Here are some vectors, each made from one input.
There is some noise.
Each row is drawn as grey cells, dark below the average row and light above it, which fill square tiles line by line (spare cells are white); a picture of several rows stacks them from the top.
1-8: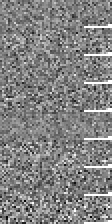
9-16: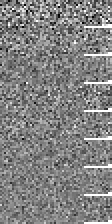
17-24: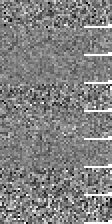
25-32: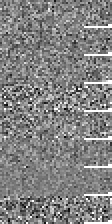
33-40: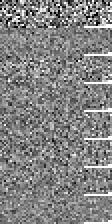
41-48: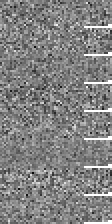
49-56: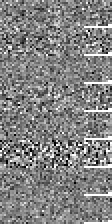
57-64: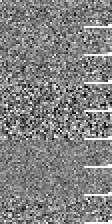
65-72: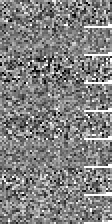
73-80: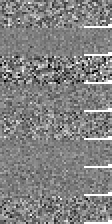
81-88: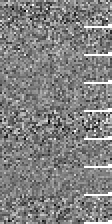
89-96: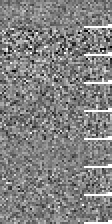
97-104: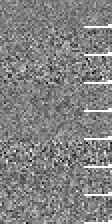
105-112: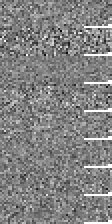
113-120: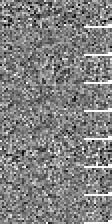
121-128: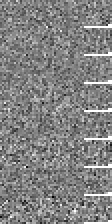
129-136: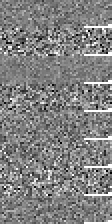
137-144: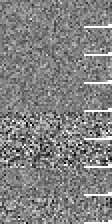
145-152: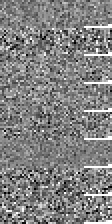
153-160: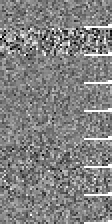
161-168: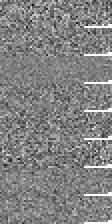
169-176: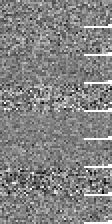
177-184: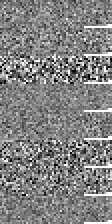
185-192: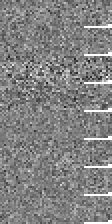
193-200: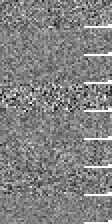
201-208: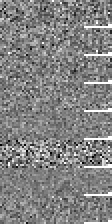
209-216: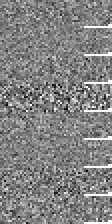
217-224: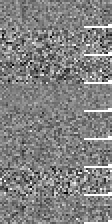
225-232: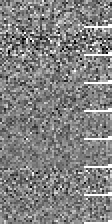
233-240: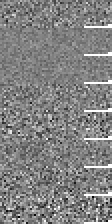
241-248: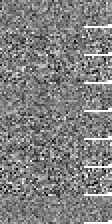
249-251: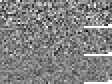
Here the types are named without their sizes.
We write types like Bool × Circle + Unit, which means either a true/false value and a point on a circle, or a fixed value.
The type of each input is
(Circle + Line) × Line.
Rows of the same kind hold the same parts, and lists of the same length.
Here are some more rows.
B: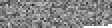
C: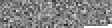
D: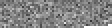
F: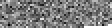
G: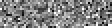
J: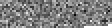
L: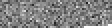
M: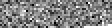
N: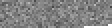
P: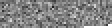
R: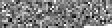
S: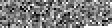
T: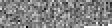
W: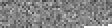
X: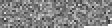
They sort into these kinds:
B, D, G, N, P, S
C, F, J, L, M, R, T, W, X

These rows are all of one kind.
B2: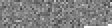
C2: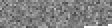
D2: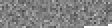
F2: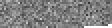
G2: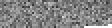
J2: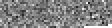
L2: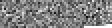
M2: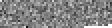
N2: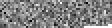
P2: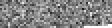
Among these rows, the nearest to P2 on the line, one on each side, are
L2 and M2.
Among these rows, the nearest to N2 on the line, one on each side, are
C2 and F2.
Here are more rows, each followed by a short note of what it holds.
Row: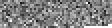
a point on each of two lines
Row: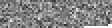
a point on each of two lines
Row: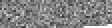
a point on each of two lines
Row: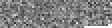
a point on each of two lines
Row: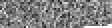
a point on each of two lines
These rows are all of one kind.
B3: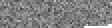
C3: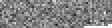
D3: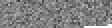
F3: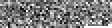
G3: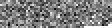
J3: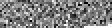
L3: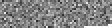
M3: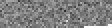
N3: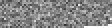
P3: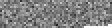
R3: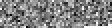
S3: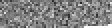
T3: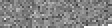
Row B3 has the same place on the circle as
G3, J3 and S3.
